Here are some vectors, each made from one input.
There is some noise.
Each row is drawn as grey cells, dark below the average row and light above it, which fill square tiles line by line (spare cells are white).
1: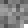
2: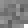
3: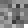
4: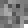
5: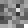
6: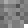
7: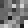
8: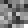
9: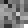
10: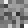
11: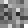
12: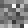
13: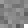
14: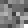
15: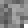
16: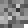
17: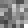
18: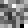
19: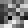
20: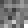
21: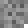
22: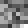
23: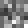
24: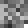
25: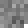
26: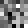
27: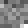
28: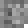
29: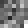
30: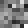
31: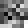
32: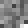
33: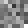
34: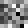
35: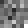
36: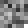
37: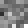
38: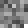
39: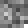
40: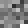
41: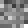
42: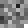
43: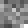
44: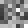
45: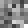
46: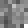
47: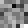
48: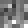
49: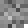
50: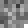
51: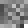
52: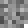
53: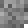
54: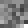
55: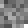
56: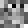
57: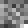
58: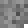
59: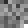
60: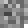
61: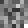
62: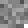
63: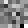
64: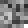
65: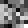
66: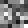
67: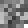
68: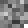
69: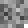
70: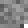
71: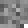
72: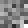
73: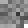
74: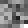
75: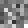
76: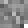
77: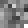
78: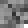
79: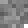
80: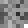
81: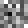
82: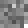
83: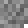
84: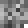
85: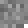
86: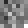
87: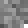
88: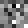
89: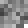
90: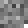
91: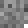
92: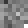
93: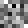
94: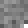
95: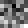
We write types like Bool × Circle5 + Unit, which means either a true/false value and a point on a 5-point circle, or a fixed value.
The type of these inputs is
(Bool × Bool × Bool × Bool + Line4) × Line4.
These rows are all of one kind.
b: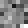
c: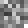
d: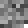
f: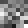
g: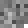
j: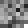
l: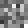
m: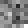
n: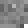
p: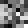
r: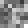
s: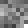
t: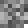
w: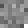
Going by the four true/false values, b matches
f, g and m.
